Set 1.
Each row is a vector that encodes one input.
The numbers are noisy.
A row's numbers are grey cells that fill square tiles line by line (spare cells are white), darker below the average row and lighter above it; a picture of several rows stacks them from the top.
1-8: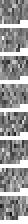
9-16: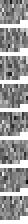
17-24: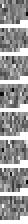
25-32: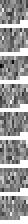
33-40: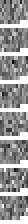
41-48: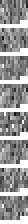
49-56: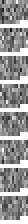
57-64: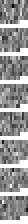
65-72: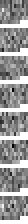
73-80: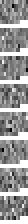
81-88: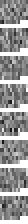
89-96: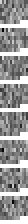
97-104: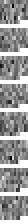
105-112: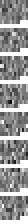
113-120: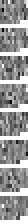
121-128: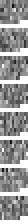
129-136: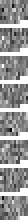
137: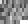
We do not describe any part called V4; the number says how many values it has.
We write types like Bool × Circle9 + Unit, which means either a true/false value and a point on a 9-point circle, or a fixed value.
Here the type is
Tree11 × V4 + Tree13 + Unit.
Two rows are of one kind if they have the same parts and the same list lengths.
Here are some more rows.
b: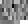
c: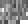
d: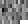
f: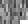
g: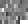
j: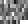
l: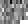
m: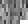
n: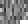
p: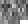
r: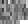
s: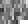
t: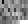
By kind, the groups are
b, r, s, t
c, d, f, g, l, m, n, p
j

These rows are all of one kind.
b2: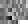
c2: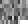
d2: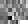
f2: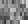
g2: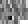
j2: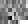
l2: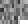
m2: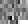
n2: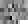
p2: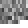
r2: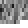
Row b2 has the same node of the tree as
d2, j2, m2 and n2.
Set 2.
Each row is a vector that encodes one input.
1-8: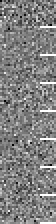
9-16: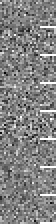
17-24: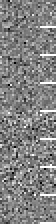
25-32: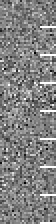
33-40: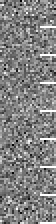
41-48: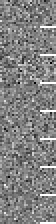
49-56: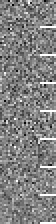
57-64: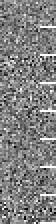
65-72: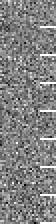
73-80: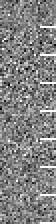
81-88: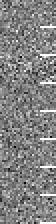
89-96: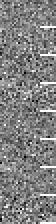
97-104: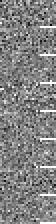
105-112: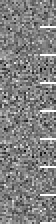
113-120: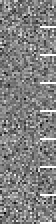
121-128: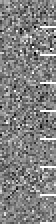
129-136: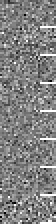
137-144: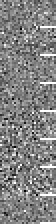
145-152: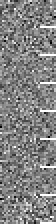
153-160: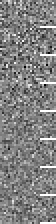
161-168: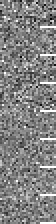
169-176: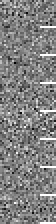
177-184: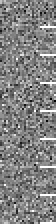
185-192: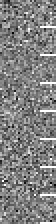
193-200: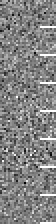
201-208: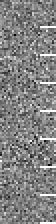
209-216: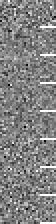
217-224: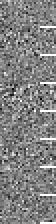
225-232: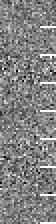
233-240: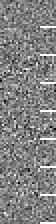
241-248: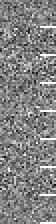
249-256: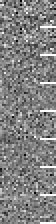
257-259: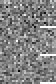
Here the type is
(Circle17 + Line9) × Label4.
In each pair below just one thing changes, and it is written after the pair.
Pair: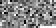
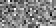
the place on the 9-point line
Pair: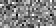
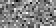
the label
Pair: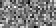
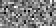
the place on the 9-point line
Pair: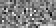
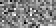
the place on the 9-point line
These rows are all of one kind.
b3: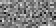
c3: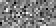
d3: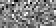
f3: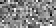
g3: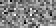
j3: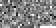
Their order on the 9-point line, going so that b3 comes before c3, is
d3, f3, j3, g3, b3, c3.
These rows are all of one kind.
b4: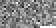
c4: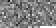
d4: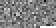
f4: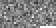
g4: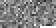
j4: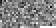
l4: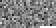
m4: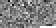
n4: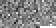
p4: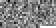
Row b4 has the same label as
j4 and n4.
